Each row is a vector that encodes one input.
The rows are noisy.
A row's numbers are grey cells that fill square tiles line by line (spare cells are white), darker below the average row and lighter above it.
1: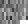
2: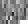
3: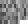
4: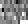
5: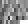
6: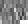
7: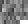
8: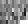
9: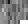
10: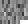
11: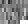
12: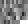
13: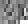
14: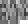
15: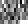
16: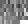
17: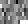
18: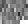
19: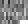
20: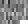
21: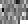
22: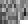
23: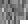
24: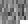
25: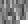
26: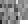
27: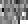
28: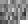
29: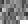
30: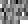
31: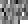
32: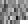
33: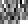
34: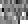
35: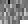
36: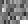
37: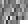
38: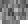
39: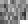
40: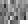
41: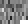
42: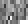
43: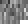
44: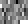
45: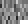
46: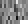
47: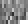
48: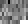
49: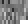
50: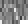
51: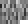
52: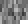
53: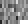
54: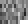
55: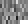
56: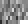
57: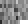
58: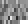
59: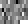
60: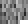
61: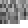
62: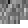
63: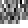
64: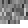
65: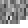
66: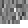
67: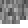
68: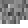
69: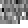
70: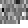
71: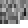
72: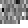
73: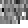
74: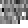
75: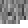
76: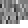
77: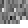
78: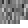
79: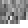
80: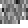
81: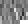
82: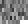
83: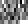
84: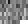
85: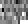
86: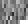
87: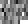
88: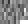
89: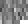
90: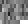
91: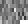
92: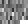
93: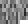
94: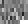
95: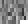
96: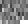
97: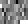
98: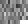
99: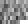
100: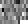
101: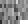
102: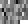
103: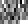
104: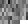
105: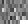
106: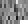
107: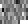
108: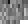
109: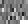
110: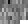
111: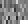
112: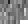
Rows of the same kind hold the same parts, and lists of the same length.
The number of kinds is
4.
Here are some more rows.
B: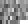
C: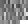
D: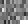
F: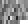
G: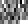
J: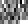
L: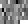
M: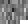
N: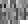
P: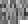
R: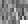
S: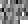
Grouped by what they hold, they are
B, F, N, P
C, D, M, R
G, J
L, S

